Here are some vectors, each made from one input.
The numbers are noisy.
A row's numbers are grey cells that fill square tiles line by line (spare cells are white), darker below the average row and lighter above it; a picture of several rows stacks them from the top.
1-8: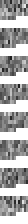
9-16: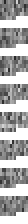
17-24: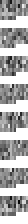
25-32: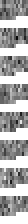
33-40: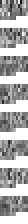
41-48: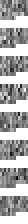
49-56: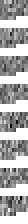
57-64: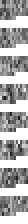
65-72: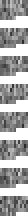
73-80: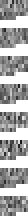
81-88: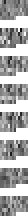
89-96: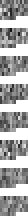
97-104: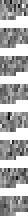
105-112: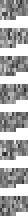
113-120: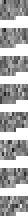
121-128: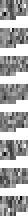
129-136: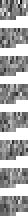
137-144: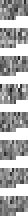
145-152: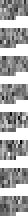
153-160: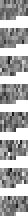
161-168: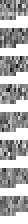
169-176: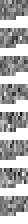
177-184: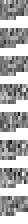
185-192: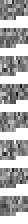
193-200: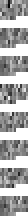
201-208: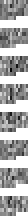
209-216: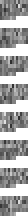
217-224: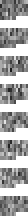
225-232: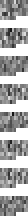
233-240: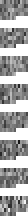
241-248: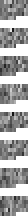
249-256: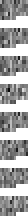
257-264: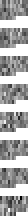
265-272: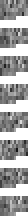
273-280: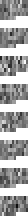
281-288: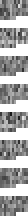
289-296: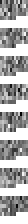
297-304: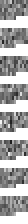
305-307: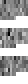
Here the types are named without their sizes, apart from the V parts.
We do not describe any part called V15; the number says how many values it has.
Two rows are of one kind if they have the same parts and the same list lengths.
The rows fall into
2 kinds.
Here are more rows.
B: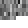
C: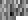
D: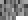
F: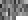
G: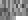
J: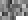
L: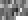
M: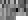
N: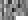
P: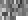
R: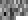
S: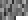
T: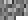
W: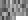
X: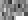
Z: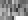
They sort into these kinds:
B, D, F, G, J, L, M, N, W, X, Z
C, P, R, S, T

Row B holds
a point on a line and a value of V15.
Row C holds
a point on a circle and a point on a line.
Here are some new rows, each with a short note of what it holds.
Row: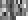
a point on a circle and a point on a line
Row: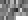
a point on a line and a value of V15
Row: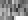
a point on a line and a value of V15
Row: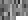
a point on a line and a value of V15
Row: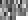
a point on a circle and a point on a line
